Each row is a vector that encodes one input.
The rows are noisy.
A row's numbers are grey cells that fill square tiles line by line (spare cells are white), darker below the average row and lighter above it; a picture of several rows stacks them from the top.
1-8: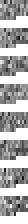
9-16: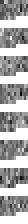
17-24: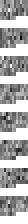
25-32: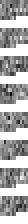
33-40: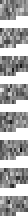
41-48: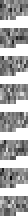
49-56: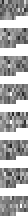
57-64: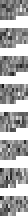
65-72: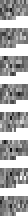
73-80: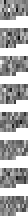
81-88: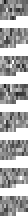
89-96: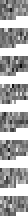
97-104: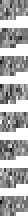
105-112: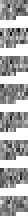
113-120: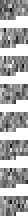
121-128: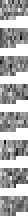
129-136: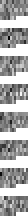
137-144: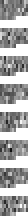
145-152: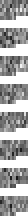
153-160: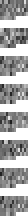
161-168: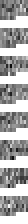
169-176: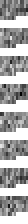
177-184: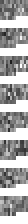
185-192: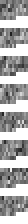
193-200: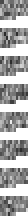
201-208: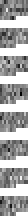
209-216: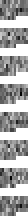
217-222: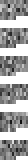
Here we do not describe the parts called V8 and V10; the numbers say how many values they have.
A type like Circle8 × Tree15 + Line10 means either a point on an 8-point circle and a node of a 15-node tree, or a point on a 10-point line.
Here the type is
(Bool × V8 + Line11) × (Tree9 + V10).
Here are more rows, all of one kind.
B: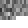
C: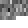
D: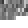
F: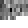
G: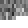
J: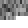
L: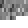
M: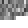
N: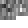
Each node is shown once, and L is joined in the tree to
C, F and N.
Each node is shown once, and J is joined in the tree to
C, D and M.
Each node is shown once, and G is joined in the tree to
B.
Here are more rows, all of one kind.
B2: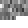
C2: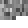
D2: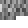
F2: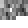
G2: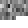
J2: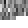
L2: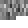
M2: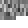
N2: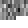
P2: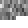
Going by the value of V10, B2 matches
F2, G2 and P2.
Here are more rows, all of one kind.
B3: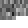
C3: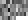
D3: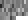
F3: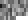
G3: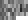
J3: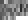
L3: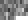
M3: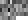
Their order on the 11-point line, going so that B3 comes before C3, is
B3, M3, C3, L3, D3, F3, J3, G3.
